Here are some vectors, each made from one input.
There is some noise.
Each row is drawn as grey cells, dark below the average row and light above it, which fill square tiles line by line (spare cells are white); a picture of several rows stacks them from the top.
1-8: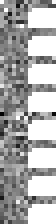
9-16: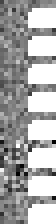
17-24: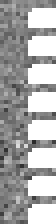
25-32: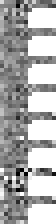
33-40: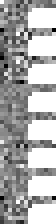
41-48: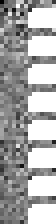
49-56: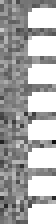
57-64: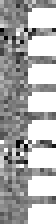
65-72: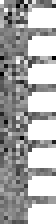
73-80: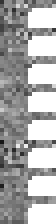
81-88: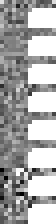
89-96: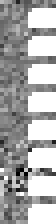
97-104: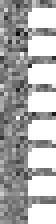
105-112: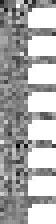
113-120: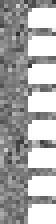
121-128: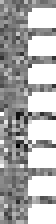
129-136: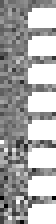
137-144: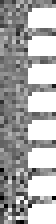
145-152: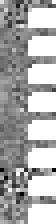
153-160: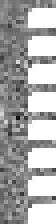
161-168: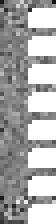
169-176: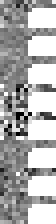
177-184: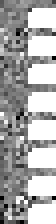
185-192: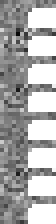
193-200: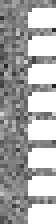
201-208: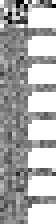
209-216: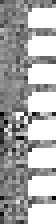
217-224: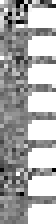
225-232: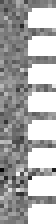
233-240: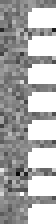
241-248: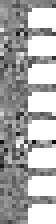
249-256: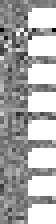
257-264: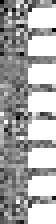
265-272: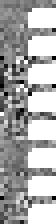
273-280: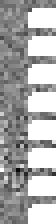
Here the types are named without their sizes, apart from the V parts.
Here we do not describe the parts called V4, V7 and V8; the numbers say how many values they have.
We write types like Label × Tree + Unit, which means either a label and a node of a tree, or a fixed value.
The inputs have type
Bool × V7 + Line × V8 + Tree × V4.
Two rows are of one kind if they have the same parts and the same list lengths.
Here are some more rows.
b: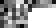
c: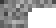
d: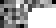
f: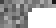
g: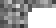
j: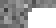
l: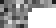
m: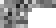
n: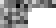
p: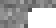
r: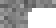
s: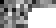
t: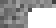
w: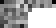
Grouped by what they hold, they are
b, f, l, p, r, s
c, d, m, n, t, w
g, j

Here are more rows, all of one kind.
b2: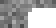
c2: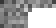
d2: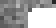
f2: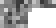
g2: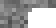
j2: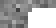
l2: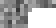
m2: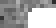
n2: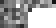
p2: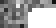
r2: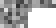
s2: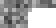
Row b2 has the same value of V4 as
j2 and l2.
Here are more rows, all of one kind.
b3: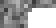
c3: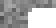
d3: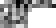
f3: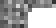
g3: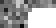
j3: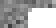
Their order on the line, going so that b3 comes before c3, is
d3, f3, j3, g3, b3, c3.
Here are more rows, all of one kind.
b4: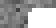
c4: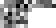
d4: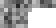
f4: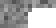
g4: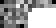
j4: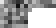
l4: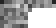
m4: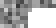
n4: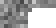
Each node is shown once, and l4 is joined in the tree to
g4 and m4.
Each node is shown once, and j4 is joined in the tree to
b4 and d4.
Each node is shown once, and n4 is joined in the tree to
d4 and f4.
